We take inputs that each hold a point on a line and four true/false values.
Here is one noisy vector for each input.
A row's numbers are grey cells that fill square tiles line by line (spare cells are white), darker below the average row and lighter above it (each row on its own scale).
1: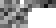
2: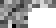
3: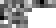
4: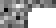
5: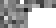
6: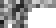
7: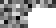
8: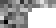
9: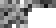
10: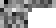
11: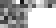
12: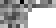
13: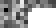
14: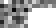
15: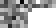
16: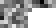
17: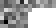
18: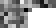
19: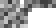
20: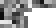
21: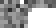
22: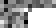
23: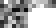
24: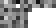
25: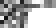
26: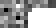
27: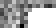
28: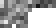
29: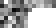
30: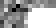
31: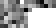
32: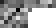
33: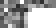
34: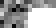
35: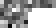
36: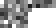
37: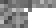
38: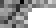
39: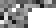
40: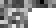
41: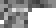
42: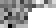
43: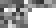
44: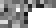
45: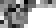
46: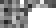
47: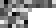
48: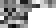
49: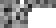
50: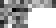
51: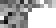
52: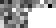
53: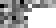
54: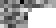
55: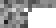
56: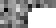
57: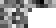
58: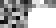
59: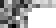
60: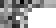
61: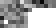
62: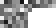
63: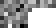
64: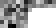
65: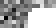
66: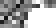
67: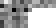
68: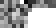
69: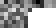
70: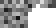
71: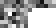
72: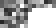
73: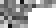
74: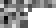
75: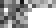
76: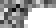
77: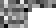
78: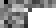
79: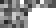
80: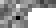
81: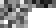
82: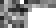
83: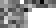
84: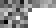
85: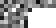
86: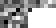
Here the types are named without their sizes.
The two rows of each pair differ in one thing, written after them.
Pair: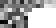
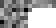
the place on the line
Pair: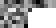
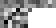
one of the four true/false values
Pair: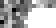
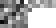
the place on the line
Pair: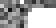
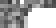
the place on the line
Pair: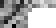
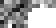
the place on the line
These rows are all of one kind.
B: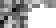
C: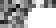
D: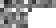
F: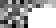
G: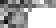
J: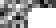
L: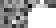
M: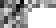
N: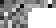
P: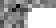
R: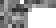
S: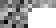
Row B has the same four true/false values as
M and P.
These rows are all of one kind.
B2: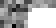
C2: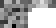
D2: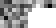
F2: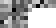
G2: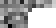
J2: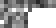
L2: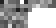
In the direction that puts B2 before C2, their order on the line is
B2, L2, C2, F2, D2, J2, G2.
